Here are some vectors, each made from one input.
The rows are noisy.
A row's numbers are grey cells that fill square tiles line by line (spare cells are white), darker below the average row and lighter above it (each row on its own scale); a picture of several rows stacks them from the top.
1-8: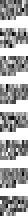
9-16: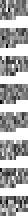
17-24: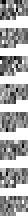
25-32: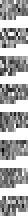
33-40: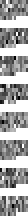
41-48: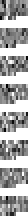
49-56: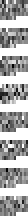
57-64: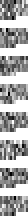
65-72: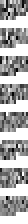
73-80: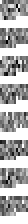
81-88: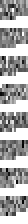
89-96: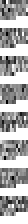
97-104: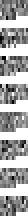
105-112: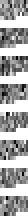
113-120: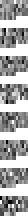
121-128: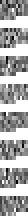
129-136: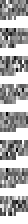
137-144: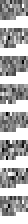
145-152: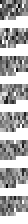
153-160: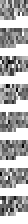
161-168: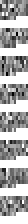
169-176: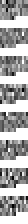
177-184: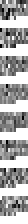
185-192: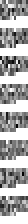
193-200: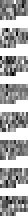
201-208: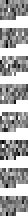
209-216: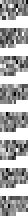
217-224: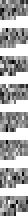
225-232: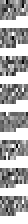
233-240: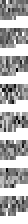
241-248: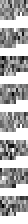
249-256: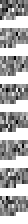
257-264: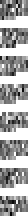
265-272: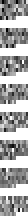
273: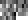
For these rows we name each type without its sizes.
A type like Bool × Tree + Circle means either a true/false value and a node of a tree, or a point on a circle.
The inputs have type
List(Circle).
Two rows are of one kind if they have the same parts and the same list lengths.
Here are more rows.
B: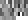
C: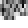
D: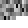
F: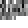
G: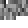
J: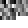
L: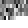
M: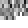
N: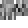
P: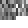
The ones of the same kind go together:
B, M
C, G, J
D, L, P
F, N

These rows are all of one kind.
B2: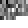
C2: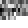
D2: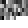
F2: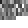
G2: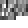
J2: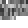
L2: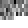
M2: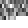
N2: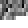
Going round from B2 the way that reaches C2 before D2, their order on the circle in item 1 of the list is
B2, F2, L2, M2, G2, C2, J2, N2, D2.
